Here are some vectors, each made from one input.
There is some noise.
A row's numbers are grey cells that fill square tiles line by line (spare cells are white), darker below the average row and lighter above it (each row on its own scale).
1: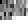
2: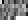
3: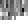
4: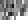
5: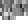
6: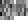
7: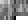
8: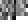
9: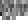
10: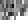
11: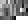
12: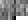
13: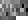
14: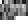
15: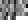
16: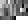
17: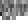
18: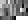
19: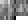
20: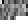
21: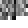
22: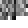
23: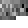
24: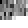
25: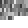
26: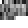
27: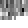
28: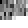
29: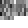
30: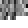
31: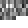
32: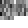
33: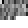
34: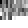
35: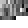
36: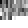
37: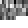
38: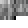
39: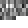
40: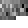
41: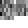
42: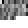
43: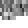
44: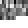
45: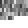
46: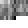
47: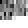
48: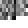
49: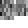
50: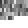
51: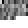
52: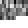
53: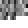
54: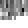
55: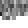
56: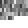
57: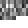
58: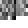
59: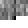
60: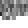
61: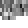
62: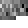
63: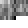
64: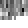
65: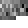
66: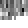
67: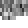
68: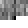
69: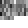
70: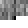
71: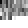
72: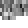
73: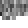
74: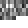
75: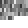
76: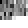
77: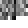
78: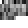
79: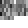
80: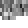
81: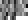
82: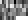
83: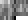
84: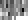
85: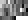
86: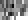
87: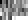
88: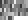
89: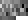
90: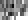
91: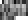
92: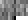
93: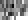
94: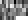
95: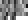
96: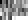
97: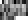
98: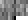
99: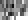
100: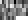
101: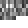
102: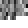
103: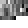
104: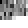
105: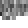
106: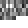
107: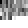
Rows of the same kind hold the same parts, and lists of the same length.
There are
2 kinds of row.
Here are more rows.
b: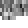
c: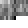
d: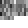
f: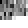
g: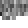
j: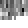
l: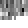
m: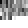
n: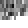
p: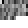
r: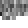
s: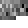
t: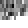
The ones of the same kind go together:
b, d, f, g, j, l, m, n, r, t
c, p, s

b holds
three true/false values.
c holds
a point on a 10-point circle.
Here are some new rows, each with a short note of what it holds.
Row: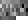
a point on a 10-point circle
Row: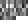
a point on a 10-point circle
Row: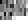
three true/false values
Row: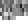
three true/false values
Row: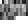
a point on a 10-point circle
